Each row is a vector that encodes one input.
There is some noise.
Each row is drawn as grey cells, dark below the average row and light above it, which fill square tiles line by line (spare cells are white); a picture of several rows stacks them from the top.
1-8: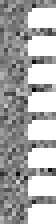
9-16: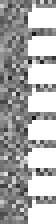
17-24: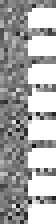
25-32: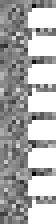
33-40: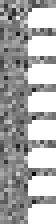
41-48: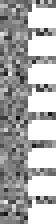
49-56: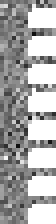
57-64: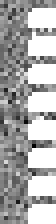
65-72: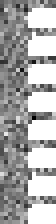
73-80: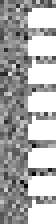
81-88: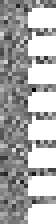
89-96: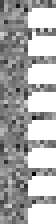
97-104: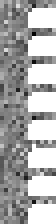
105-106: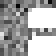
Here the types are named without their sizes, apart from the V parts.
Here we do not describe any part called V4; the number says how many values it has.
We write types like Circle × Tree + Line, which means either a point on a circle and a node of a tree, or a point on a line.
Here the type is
List(Line) × V4.
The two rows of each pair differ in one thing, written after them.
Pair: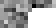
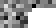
the place on the line in item 1 of the list
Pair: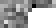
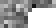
the place on the line in item 1 of the list
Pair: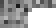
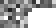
the place on the line in item 1 of the list
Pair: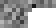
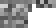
the value of V4
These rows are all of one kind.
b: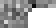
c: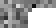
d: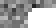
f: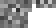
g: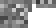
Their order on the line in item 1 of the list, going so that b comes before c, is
f, d, b, c, g.
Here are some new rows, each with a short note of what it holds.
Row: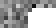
a value of V4, together with a list of three items
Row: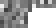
a value of V4, together with a list of three items
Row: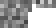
a value of V4, together with a list of three items
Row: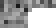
a value of V4, together with a list of one item
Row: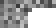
a value of V4, together with a list of one item
